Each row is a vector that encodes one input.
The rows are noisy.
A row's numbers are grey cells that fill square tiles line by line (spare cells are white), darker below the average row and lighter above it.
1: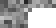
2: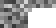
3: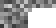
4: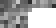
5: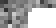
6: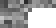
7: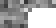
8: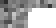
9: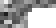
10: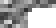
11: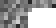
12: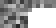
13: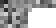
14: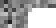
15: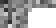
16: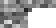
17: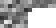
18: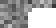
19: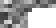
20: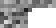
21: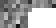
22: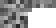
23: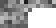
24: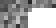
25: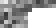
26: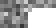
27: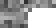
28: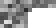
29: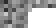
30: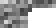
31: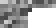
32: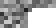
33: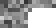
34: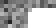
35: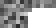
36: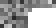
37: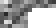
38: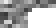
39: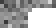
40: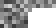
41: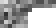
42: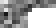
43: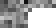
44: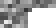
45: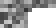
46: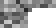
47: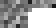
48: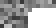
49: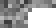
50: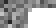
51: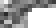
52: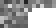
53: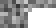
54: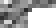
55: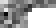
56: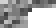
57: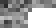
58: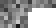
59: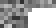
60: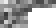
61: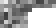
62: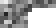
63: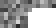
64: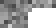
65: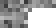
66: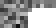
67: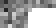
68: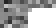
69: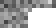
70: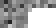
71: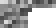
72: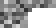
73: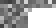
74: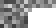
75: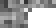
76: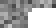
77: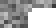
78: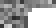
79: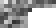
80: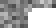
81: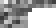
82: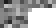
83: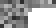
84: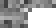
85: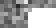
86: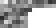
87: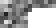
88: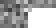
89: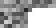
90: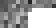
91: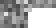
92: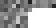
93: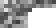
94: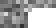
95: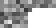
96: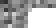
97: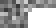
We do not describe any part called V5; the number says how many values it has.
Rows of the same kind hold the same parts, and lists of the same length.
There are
3 kinds of row.
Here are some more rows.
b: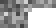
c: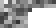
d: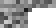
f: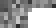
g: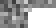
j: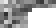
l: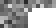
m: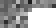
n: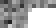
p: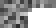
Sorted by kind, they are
b, f, g, m, n
c, d, j
l, p

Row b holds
three true/false values and a value of V5.
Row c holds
a point on a 9-point line.
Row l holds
a value of V5.
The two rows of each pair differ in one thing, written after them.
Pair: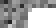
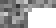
the value of V5
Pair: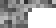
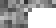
one of the three true/false values
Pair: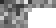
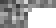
one of the three true/false values
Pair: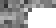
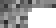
the value of V5
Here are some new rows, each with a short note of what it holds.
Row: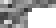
a point on a 9-point line
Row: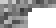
a point on a 9-point line
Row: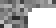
a value of V5
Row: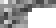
a point on a 9-point line
